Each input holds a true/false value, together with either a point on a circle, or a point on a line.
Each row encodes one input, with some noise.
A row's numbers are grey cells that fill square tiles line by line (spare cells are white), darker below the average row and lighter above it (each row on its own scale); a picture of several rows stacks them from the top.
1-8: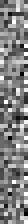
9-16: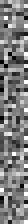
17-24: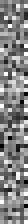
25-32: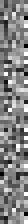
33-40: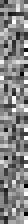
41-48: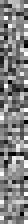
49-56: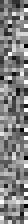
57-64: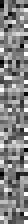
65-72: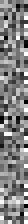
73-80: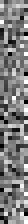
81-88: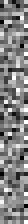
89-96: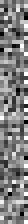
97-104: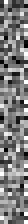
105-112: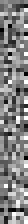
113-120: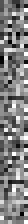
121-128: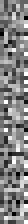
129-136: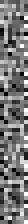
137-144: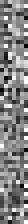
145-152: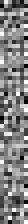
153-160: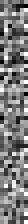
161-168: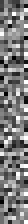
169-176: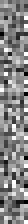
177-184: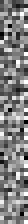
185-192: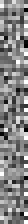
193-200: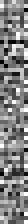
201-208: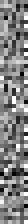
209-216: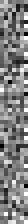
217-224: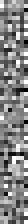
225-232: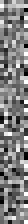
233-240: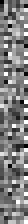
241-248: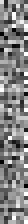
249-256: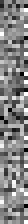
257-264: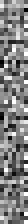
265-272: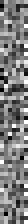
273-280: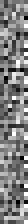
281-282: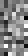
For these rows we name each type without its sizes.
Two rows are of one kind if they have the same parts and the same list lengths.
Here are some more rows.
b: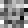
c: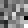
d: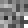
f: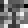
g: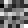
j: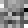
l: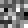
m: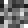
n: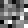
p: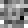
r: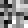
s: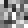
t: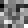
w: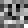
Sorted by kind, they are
b, d, j, p
c, f, g, l, m, n, r, s, t, w

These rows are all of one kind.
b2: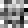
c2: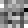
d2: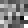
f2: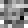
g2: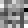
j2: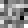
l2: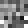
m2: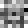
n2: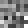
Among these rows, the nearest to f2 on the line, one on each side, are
l2 and n2.
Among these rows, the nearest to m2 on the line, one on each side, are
b2 and g2.
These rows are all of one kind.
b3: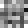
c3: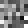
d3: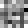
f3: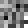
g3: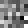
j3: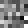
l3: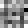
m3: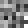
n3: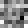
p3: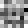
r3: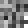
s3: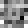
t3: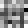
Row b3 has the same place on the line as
d3, l3, r3 and t3.
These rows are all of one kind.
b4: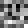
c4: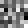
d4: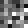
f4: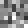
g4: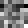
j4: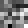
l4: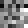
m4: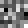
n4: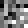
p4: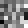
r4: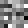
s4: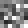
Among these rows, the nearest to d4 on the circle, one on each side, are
j4 and p4.
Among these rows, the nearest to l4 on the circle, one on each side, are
b4 and n4.
